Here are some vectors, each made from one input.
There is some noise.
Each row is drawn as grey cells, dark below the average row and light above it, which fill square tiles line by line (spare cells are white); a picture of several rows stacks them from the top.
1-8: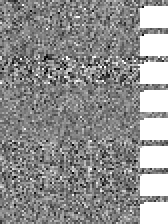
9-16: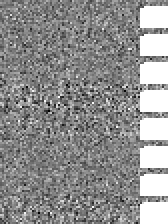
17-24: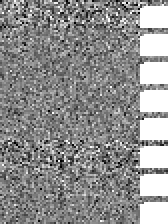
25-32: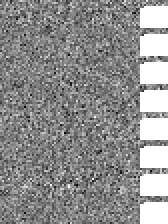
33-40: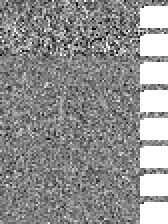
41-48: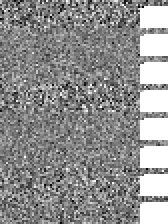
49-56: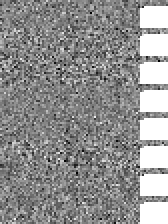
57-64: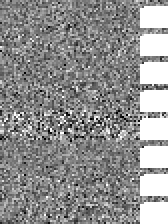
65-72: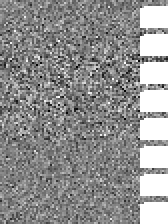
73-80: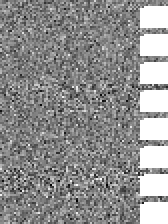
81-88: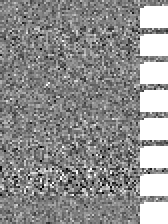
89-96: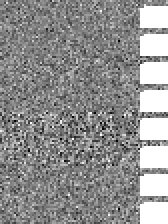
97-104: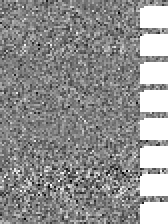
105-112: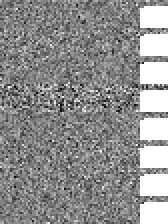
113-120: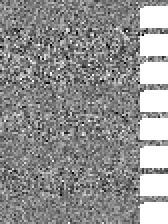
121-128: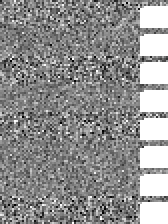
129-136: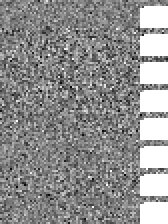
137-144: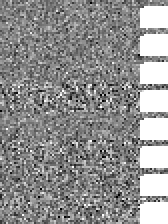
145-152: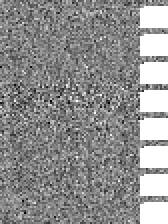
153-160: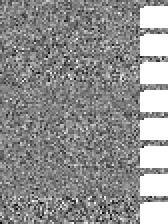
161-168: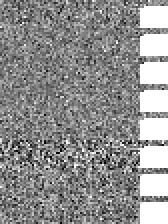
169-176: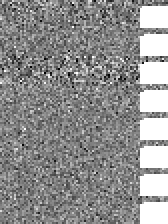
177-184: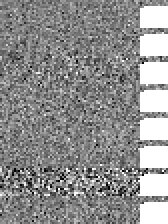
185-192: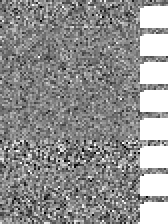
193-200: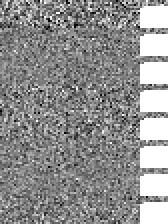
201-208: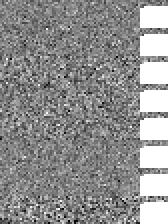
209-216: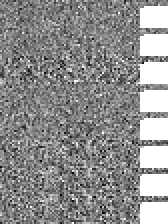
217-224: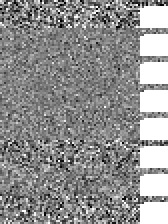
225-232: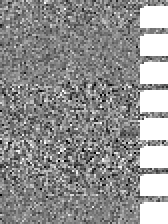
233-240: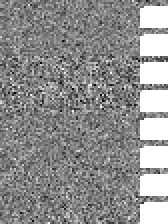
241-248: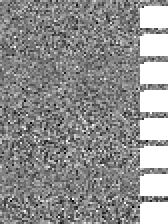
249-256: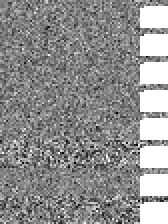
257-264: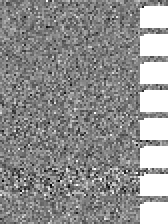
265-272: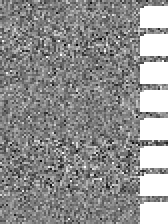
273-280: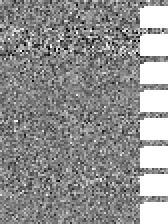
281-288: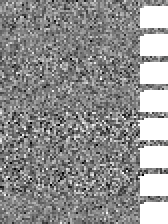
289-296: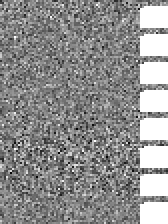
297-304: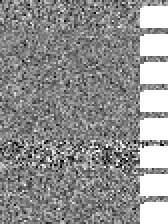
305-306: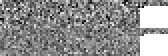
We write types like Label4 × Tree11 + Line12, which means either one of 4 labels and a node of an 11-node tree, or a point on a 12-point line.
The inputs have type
Circle19 × Circle19 + Line7.
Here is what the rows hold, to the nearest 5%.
About 85% of them hold a point on each of two 19-point circles. The rest hold a point on a 7-point line.
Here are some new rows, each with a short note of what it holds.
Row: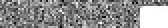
a point on a 7-point line
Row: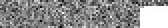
a point on a 7-point line
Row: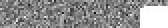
a point on each of two 19-point circles
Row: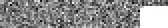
a point on a 7-point line
